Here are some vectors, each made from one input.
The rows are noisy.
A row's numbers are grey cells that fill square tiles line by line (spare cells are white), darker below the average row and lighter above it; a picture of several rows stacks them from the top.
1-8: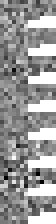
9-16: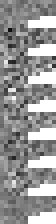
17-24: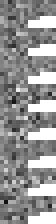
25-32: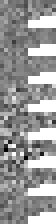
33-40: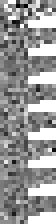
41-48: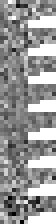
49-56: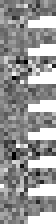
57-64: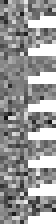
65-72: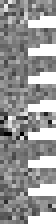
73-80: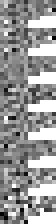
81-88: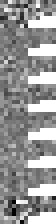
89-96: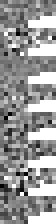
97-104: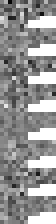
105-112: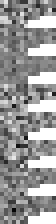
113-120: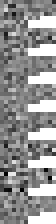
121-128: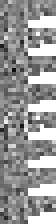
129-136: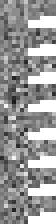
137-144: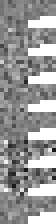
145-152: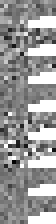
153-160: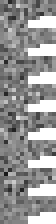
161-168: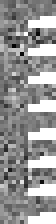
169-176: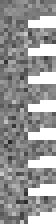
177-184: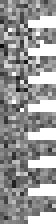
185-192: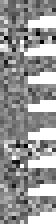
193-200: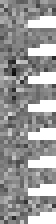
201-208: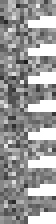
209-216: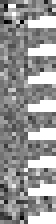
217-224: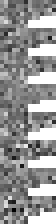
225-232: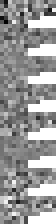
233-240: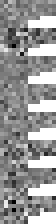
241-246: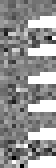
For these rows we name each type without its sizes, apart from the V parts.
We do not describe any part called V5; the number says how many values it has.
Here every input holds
either a point on a circle and a value of V5, or a fixed value, or three true/false values.
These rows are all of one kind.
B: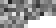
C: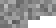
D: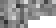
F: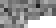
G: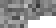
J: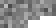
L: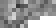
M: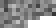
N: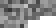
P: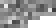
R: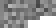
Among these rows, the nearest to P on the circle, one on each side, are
B and R.
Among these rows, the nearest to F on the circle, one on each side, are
G and M.
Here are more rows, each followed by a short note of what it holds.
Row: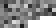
a point on a circle and a value of V5
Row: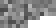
three true/false values
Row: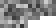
a point on a circle and a value of V5
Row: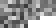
three true/false values
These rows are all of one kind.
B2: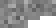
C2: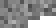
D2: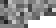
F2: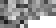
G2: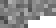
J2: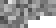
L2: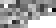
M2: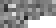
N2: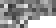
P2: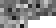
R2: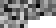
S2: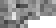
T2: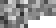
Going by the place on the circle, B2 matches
F2, J2, M2 and R2.
